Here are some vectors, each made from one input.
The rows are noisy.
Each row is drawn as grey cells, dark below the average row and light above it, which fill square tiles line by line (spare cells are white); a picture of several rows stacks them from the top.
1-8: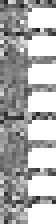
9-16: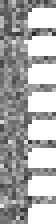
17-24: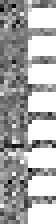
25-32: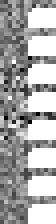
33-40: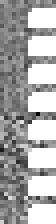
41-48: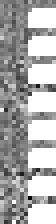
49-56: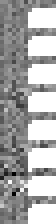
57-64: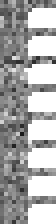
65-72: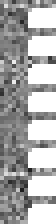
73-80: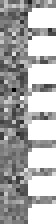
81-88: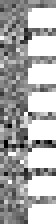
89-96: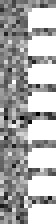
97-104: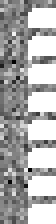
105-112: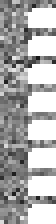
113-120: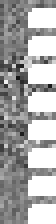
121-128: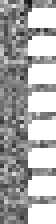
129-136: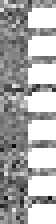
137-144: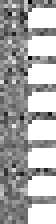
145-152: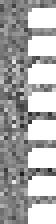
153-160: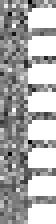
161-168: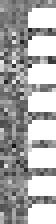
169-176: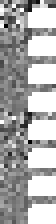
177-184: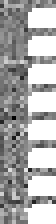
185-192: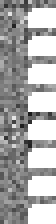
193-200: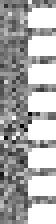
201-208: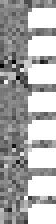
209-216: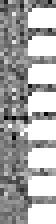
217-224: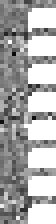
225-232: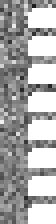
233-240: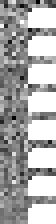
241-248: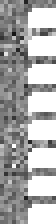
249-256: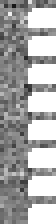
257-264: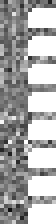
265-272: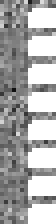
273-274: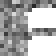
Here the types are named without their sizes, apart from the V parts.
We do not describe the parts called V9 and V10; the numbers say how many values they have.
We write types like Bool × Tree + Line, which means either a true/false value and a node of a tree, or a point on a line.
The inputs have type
Bool × V9 × V10 + Label.
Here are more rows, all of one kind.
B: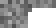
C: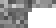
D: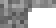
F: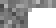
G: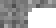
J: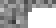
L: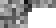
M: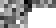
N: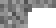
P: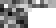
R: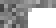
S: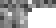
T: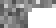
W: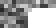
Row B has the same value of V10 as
D, F, N and R.
